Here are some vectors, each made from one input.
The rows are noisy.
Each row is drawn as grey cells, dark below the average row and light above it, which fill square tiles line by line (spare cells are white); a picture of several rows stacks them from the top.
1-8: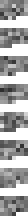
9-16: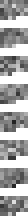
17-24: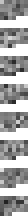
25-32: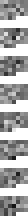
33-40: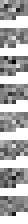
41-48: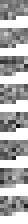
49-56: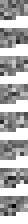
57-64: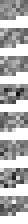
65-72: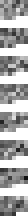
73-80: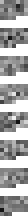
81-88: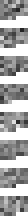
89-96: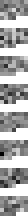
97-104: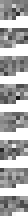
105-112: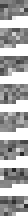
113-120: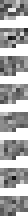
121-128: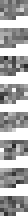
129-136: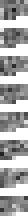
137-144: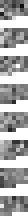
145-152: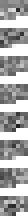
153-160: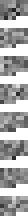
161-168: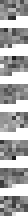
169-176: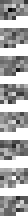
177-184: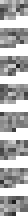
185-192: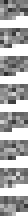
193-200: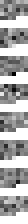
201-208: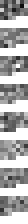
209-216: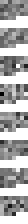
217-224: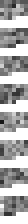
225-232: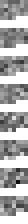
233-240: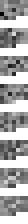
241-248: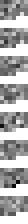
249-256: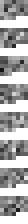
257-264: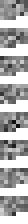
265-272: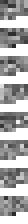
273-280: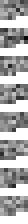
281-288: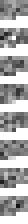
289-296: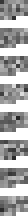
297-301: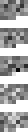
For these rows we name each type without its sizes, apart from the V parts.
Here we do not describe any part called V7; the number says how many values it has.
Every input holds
a label and a value of V7, together with either a fixed value, or three true/false values.
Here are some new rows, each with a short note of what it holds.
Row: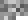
a label and a value of V7
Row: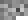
a label and a value of V7
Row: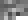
a label and a value of V7
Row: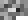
a label and a value of V7
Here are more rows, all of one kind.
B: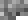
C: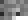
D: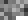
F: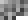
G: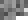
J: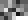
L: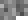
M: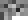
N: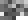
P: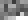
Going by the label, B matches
C, G, J and L.
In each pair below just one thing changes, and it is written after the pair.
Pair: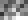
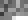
one of the three true/false values
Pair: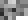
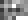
the label
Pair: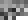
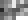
the label
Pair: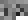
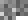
the value of V7
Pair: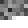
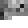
the label
